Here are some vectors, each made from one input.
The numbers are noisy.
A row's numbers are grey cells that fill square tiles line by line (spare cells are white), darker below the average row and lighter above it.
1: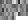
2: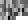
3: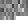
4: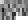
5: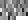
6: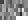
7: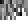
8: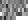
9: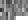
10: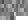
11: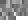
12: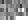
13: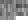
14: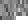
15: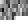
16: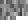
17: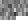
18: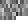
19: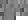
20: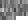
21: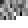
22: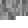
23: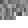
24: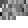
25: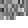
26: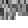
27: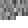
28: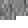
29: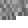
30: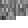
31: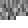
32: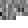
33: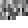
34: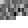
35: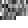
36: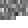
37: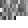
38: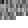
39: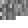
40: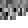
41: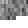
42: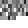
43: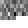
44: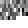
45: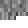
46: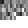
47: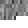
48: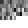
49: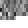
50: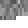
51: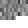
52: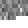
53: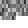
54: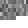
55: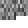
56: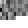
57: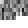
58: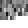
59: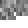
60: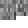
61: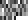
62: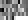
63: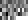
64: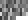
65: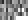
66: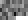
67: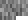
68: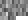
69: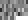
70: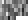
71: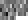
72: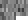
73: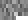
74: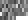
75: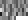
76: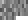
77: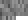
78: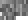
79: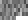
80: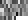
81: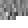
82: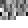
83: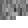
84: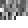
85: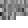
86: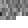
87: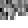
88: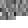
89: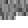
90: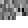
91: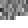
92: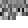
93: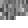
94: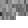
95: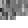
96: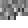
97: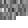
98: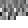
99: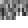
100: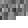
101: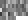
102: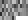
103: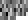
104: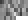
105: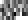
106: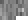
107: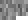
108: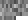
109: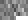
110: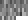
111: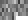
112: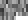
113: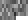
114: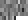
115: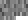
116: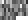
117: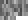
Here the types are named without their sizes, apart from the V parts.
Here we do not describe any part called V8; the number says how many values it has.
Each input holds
a true/false value, together with either a point on a line, or a value of V8.
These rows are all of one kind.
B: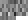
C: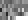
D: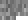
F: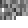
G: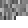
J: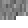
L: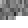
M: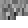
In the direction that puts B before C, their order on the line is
B, M, D, J, G, L, F, C.
